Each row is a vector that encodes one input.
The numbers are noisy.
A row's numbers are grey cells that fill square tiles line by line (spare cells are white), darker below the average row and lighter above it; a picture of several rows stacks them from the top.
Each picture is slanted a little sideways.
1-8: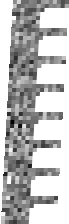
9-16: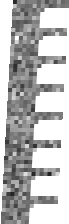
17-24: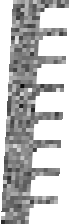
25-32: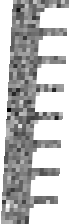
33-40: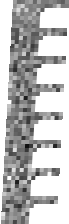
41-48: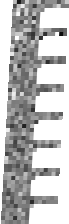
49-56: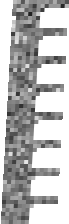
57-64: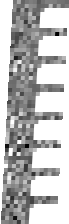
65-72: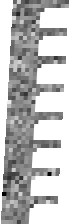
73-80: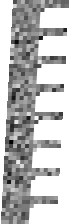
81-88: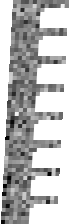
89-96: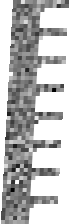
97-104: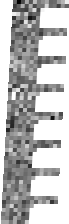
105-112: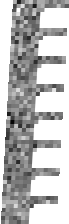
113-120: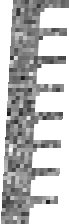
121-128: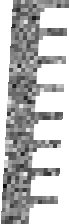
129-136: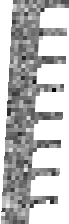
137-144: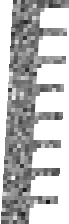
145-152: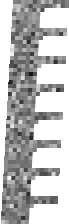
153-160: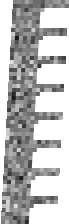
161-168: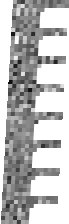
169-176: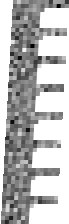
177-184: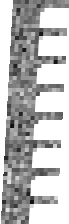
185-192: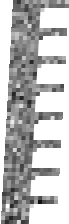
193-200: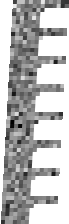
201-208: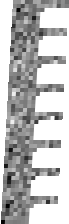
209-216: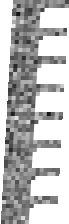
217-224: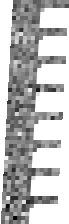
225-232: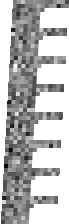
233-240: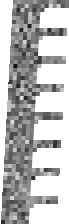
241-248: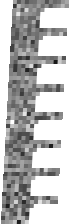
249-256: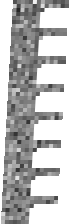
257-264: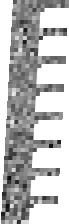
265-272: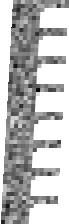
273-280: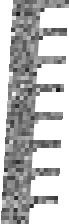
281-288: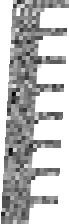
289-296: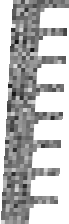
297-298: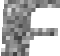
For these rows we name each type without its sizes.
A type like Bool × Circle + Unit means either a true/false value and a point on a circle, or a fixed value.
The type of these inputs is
Bool × Circle + Line.
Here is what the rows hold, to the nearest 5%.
About 30% of them hold a point on a circle and a true/false value. The rest hold a point on a line.
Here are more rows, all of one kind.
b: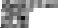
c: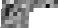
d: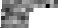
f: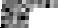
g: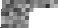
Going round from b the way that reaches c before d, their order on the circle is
b, f, g, c, d.
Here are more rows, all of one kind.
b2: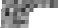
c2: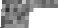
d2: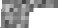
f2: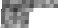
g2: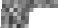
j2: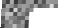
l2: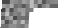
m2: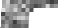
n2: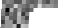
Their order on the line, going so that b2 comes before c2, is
f2, n2, g2, b2, c2, l2, d2, m2, j2.
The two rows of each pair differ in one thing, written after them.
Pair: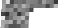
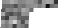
the true/false value
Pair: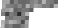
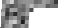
the true/false value
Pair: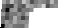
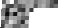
the place on the circle
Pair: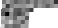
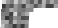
the true/false value
